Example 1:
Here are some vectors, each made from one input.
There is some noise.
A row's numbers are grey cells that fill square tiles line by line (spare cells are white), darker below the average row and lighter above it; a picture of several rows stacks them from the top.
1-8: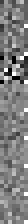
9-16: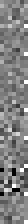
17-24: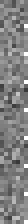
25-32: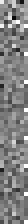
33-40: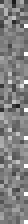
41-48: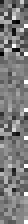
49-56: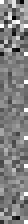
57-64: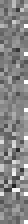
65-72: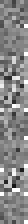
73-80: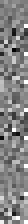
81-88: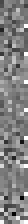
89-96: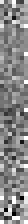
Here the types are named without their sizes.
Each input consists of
a list of points on a line.
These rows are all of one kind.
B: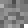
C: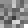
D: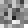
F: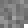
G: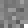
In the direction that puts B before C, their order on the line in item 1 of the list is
B, D, G, F, C.
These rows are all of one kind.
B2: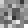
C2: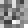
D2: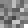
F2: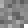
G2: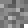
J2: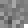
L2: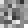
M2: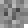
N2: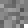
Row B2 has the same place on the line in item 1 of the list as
F2, G2 and L2.
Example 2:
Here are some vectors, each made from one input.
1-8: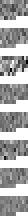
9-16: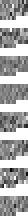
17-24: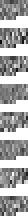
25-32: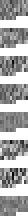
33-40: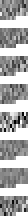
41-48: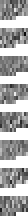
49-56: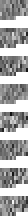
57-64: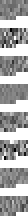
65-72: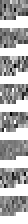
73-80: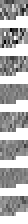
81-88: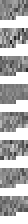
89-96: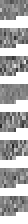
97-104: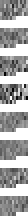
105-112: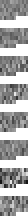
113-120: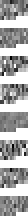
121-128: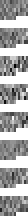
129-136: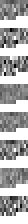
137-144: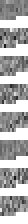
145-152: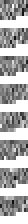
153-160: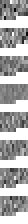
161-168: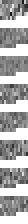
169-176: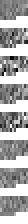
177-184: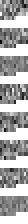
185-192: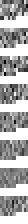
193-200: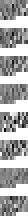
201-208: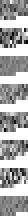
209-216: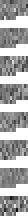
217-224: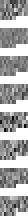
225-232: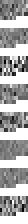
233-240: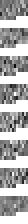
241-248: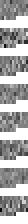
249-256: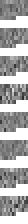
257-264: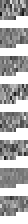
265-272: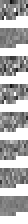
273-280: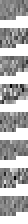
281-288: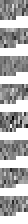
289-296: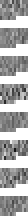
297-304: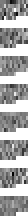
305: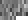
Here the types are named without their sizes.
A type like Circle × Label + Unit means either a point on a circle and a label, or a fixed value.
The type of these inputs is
Circle × (Line × Line + Tree + Unit) + Unit.
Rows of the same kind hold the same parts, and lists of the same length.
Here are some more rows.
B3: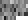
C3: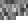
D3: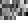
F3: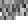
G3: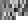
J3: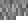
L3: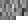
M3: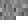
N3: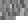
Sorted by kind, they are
B3, F3, N3
C3, L3, M3
D3
G3, J3

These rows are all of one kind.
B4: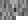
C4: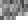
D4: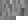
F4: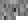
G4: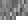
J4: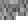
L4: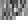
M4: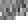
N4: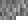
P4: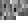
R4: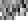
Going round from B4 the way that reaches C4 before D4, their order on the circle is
B4, C4, R4, L4, N4, J4, D4, G4, M4, P4, F4.
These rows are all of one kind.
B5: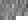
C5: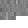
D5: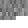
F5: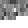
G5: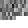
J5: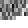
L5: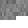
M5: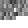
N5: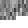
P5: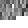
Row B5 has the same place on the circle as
C5, D5, G5 and M5.
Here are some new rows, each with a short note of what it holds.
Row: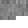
a point on a circle and a node of a tree
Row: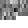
a point on a circle
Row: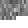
a point on a circle and a point on each of two lines
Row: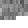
a point on a circle and a point on each of two lines
